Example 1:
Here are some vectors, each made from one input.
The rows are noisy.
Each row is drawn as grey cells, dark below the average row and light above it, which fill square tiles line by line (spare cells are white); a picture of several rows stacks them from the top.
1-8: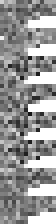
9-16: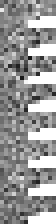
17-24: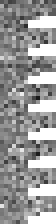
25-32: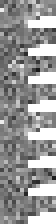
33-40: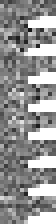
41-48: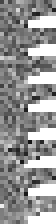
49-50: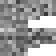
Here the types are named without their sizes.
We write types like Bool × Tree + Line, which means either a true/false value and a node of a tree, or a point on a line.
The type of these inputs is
Line.
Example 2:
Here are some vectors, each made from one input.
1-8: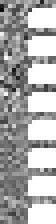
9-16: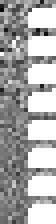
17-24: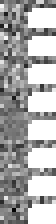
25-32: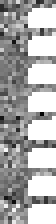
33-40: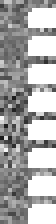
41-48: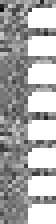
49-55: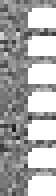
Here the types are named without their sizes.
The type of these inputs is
Line.
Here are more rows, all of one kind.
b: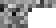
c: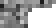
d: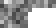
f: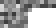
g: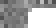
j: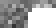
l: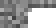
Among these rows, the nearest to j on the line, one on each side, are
d and g.
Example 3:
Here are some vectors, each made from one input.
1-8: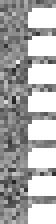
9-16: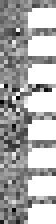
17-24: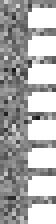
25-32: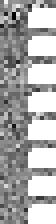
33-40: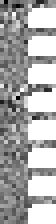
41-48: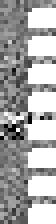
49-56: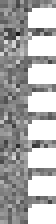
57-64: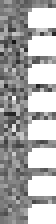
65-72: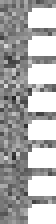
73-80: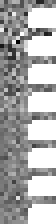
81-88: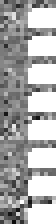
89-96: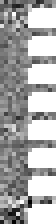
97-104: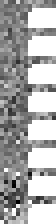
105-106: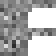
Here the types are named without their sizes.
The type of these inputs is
Circle + Unit.
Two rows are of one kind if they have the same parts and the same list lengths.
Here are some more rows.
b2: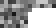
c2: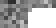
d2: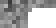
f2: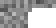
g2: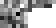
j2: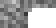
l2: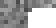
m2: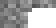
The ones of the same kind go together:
b2, c2, d2, f2, j2, l2, m2
g2

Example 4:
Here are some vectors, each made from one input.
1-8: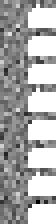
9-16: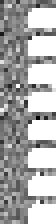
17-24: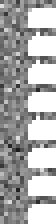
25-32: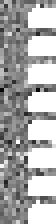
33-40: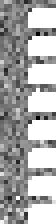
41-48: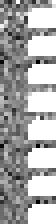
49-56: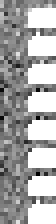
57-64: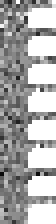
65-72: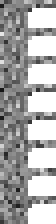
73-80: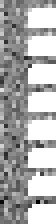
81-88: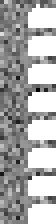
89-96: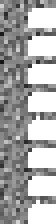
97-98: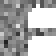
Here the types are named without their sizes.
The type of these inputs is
Tree + Unit.
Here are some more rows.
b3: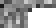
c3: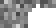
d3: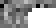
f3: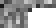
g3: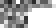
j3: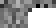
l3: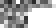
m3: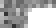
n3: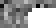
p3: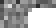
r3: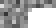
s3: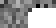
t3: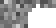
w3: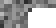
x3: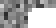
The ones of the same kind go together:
b3, c3, d3, f3, j3, m3, n3, p3, r3, s3, t3, w3, x3
g3, l3

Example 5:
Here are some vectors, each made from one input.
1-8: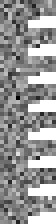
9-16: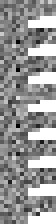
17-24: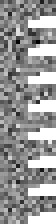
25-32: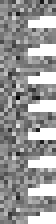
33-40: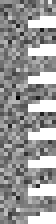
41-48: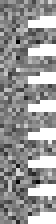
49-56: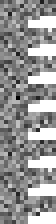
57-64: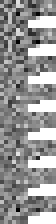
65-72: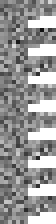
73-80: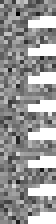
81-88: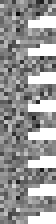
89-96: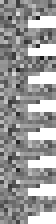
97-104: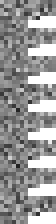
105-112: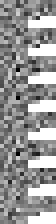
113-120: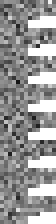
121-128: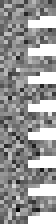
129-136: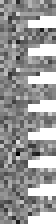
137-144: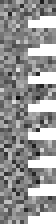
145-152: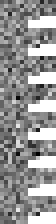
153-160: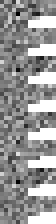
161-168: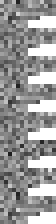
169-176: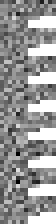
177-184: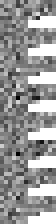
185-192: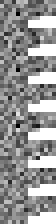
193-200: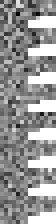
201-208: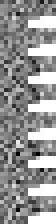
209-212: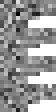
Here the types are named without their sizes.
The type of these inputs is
Circle.
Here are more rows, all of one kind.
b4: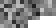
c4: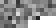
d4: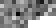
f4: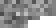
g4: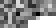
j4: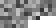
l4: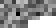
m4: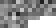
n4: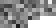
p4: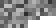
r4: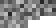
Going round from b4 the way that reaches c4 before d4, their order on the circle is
b4, n4, f4, c4, j4, p4, r4, m4, d4, l4, g4.
